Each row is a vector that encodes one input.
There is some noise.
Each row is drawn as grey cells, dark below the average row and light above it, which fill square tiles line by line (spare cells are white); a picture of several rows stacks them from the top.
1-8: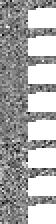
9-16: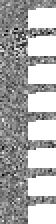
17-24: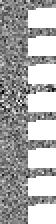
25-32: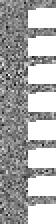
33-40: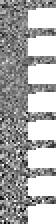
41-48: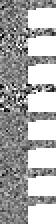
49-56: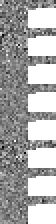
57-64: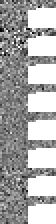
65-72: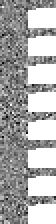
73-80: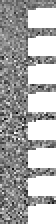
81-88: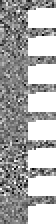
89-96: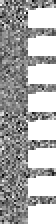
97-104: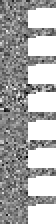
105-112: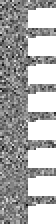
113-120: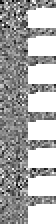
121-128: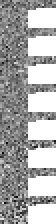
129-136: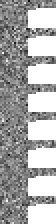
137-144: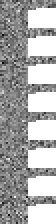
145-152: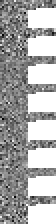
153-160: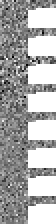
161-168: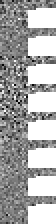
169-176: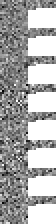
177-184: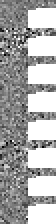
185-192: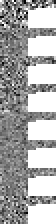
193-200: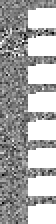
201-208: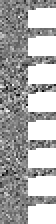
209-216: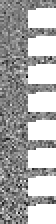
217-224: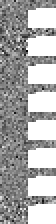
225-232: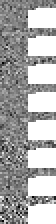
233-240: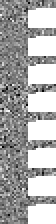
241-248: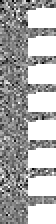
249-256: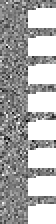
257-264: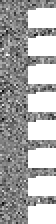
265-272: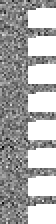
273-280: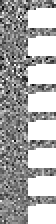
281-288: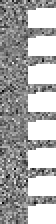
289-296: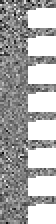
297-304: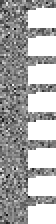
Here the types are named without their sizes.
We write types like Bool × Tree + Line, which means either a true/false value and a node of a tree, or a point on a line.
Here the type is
List((Circle + Line × Line) × Line).
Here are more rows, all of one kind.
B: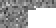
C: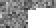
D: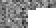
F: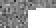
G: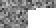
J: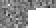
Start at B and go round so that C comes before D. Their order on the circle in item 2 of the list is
B, G, J, C, F, D.
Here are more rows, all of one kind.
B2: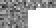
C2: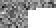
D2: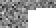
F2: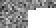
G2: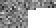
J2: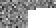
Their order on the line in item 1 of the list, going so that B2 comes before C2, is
B2, C2, G2, J2, F2, D2.
